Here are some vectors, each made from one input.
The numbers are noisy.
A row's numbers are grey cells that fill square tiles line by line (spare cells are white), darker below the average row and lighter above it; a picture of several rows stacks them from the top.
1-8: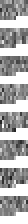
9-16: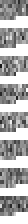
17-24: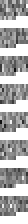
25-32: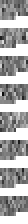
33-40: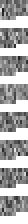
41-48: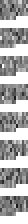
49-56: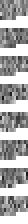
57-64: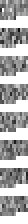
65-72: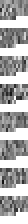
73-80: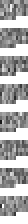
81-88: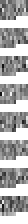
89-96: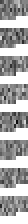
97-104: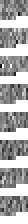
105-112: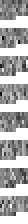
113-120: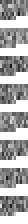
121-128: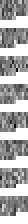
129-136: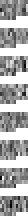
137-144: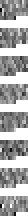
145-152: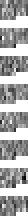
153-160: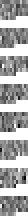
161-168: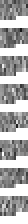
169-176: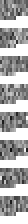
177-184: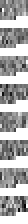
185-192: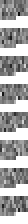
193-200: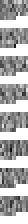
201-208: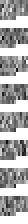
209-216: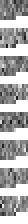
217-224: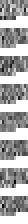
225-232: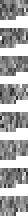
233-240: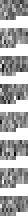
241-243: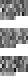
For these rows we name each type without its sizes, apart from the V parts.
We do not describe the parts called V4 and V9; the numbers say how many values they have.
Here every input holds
a true/false value and a value of V4, together with either a point on a line, or a value of V9.
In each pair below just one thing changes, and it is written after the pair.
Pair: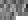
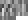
the true/false value
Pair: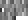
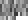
the value of V4
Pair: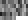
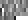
the true/false value
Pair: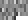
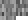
the true/false value
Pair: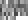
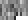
the value of V9
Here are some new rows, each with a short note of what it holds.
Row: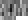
a true/false value, a value of V4 and a value of V9
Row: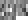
a point on a line, a true/false value and a value of V4
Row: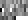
a true/false value, a value of V4 and a value of V9
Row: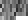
a true/false value, a value of V4 and a value of V9
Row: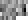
a point on a line, a true/false value and a value of V4
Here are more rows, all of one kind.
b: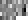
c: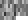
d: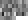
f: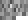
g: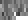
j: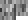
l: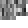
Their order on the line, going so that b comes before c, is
g, d, f, b, c, j, l.
